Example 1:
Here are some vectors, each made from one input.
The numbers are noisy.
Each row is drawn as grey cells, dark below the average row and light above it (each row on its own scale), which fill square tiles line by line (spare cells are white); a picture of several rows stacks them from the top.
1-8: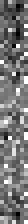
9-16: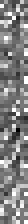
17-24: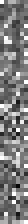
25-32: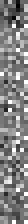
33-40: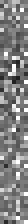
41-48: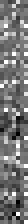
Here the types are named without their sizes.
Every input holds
a point on a line.
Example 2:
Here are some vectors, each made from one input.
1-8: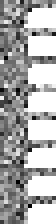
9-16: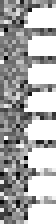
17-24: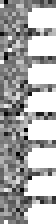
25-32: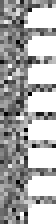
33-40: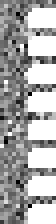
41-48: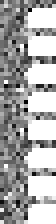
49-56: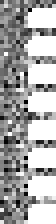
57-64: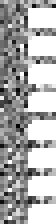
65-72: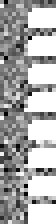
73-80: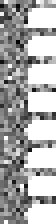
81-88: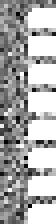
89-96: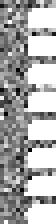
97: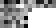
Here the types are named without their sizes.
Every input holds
a point on a circle.
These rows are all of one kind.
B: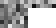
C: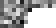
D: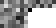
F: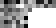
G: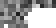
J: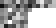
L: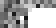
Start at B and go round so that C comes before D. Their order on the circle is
B, J, C, D, G, F, L.
